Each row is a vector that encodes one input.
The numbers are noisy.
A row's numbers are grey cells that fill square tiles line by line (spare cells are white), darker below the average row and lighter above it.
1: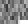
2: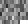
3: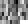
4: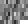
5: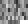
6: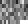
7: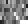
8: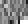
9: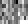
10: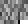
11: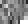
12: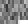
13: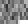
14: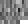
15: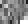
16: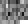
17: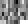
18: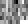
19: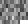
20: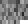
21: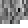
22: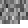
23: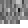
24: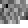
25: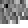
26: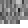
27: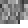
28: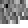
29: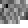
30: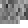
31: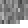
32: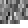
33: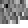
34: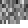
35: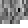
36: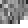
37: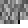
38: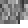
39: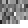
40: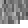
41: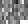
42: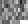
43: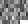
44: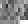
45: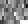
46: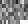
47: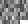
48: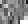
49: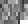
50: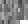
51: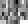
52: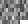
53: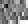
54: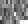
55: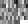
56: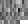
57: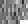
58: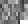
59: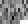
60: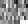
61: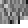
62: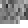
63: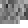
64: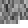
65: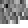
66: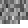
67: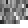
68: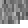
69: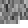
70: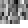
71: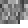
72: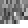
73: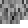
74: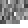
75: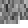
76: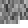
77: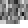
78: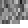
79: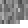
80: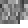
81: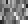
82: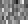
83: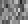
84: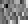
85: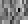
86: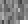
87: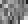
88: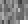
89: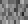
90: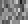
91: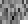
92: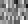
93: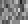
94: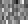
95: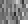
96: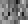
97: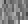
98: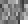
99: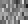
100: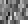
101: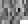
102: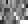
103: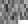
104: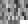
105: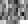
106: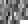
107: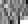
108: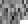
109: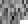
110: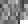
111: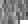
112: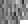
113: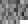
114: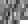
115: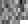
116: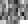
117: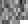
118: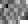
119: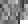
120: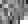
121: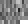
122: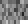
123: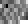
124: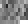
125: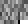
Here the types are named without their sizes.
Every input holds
either a point on each of two lines, or four true/false values.
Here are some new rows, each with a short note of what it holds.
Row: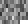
four true/false values
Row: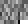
four true/false values
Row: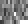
a point on each of two lines
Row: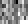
a point on each of two lines
